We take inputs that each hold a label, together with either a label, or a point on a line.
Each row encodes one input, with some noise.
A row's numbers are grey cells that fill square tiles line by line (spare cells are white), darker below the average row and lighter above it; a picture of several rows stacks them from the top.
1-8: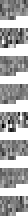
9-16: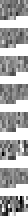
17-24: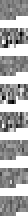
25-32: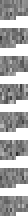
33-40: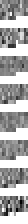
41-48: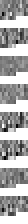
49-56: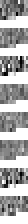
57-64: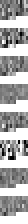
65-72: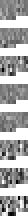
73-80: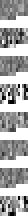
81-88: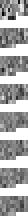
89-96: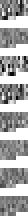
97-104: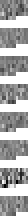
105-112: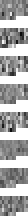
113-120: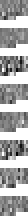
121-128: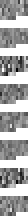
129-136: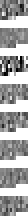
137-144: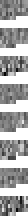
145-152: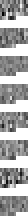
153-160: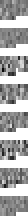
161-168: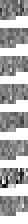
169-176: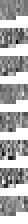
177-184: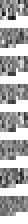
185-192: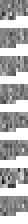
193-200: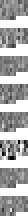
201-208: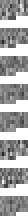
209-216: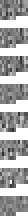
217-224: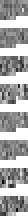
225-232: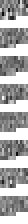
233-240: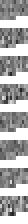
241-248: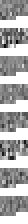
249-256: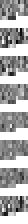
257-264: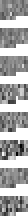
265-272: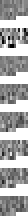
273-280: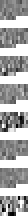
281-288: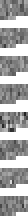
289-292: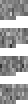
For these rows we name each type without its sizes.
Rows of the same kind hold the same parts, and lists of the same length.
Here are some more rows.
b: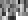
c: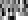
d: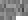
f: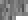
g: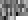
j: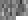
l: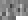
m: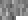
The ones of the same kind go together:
b, g, j, l, m
c, d, f

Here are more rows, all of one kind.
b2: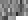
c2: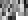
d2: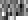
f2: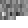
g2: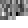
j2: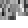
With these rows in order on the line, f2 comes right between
c2 and d2.
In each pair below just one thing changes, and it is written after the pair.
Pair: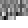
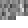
the label
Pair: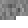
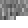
the place on the line
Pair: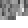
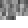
the place on the line
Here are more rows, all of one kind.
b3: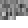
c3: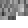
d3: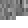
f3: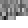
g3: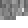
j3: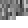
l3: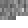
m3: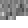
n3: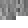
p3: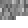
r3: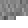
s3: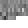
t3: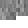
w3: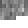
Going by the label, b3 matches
m3, n3 and t3.
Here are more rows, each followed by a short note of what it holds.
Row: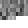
two labels
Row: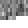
a label and a point on a line
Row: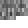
a label and a point on a line
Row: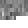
a label and a point on a line
